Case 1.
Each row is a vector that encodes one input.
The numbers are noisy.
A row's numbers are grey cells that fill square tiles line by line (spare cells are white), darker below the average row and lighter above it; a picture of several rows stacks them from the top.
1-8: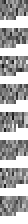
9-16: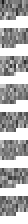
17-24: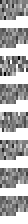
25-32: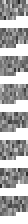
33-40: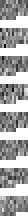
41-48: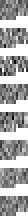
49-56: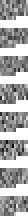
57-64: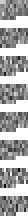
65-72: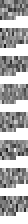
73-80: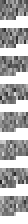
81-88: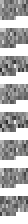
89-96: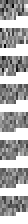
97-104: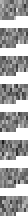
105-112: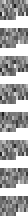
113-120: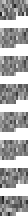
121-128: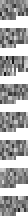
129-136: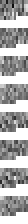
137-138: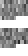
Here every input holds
a point on an 11-point line.
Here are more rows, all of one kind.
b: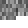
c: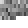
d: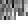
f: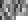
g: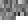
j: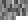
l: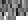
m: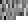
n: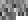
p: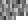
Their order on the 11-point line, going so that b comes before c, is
f, b, l, j, g, c, n, p, m, d.
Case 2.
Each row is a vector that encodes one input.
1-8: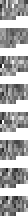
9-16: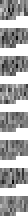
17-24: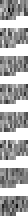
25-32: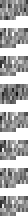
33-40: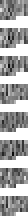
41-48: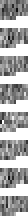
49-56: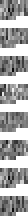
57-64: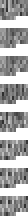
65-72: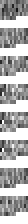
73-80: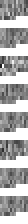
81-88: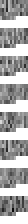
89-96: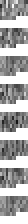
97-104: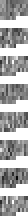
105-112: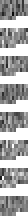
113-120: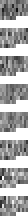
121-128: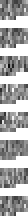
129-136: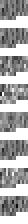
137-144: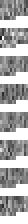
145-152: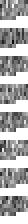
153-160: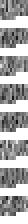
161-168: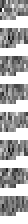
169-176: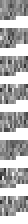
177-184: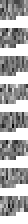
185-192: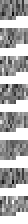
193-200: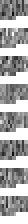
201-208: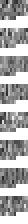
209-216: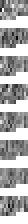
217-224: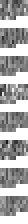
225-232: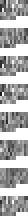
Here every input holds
a node of an 18-node tree.
